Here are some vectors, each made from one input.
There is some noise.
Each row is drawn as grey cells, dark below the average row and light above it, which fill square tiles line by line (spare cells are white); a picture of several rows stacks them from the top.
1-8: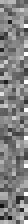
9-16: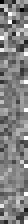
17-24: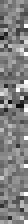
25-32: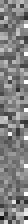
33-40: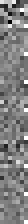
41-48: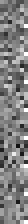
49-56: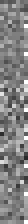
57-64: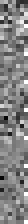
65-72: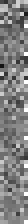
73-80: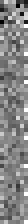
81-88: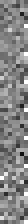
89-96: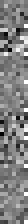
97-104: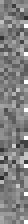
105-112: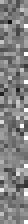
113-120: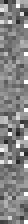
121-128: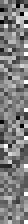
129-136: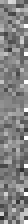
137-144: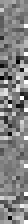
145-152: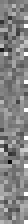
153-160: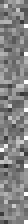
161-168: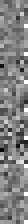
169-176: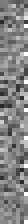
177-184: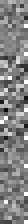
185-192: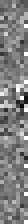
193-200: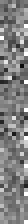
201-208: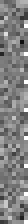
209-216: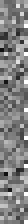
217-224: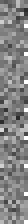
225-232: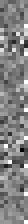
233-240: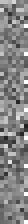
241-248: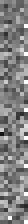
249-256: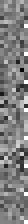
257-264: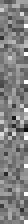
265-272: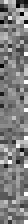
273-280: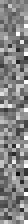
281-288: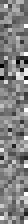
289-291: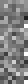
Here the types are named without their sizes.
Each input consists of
a point on a line, together with either a point on a line, or four true/false values.
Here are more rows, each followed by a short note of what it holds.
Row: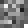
a point on each of two lines
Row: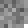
a point on a line and four true/false values
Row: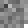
a point on a line and four true/false values
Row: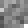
a point on each of two lines
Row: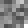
a point on a line and four true/false values
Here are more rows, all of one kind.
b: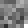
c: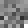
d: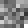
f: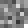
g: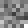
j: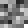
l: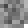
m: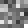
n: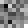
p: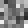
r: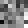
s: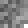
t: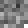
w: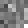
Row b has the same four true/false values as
n, r and w.
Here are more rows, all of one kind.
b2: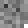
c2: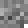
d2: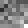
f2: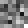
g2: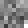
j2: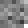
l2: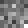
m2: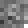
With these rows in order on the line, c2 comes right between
d2 and l2.
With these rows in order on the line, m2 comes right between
f2 and l2.
